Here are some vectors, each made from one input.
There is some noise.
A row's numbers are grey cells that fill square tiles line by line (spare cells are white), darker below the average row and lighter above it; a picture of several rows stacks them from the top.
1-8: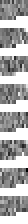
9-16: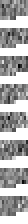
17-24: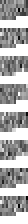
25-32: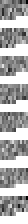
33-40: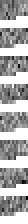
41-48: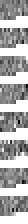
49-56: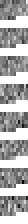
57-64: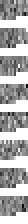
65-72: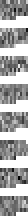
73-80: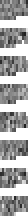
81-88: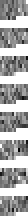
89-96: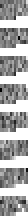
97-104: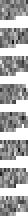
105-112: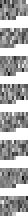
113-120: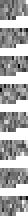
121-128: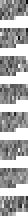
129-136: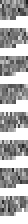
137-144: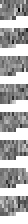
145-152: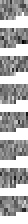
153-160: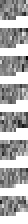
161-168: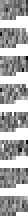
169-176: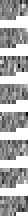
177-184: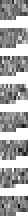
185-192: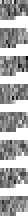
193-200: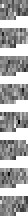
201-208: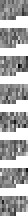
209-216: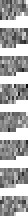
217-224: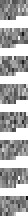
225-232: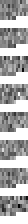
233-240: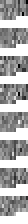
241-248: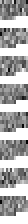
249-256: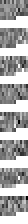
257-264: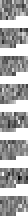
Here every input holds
a point on an 11-point circle and a node of an 11-node tree, together with either a point on a 9-point circle, or a list of up to two points on a 6-point line.
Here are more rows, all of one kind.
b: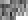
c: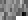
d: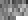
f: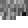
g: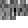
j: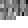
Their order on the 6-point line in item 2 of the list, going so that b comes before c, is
g, b, c, f, j, d.
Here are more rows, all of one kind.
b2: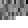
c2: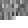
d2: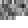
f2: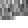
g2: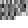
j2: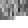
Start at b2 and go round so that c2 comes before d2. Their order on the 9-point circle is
b2, g2, j2, f2, c2, d2.
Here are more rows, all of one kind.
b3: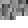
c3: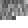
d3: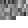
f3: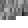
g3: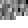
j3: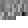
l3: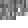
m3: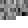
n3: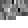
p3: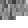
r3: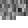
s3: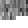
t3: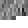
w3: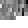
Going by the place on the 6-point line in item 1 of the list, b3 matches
g3, p3 and w3.
